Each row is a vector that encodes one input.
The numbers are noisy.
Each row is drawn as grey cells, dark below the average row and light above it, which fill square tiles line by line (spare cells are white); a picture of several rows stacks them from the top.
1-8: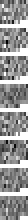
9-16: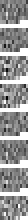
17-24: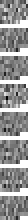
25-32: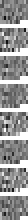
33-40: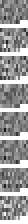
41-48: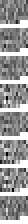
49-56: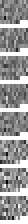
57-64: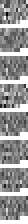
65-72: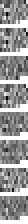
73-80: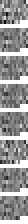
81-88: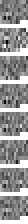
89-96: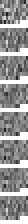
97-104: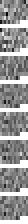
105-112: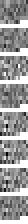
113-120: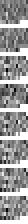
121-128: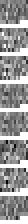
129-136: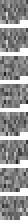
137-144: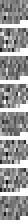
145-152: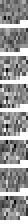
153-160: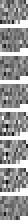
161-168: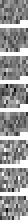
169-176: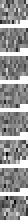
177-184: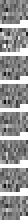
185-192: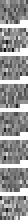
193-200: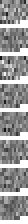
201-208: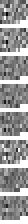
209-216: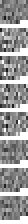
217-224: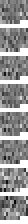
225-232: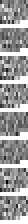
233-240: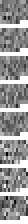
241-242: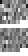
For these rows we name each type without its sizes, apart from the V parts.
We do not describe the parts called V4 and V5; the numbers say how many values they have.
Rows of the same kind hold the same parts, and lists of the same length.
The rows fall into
5 kinds.
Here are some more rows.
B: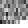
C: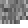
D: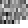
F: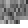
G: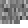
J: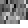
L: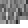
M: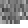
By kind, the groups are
B, D
C, G
F, L
J
M

